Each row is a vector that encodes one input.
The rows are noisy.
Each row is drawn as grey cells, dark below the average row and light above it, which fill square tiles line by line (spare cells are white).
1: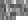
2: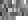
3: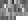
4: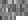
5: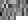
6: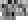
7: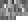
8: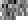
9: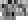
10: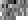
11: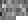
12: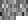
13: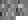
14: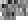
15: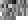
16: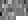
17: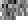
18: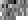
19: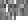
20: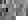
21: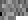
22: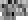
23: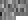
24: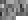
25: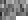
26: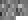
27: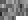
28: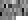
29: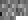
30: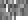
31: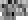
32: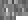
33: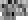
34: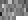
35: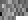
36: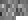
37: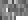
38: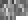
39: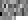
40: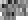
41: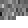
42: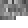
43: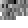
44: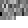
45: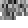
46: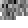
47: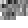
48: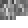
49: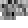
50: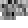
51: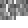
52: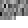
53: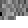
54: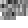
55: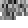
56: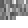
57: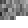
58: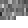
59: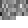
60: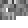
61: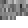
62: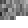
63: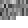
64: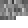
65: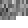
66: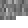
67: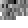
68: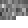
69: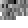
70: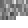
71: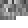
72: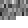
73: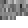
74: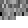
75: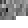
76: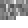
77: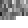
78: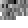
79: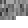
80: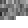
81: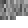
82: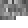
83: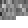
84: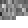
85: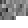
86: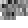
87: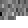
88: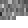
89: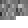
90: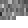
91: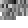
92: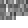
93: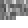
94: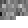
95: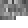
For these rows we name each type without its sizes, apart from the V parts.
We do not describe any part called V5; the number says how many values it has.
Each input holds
a point on a line and a true/false value, together with a list of values of V5.
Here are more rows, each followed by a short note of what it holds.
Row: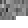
a point on a line and a true/false value, together with a list of two items
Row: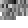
a point on a line and a true/false value, together with the empty list
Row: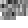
a point on a line and a true/false value, together with the empty list
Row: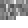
a point on a line and a true/false value, together with a list of one item
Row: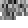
a point on a line and a true/false value, together with the empty list
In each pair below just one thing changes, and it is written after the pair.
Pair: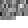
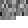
the value of V5 in item 2 of the list
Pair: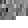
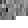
the value of V5 in item 2 of the list
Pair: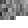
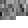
the value of V5 in item 1 of the list
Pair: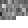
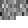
the true/false value
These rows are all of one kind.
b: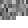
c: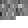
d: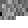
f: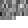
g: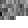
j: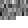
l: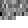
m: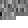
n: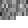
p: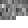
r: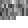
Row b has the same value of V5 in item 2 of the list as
d and p.
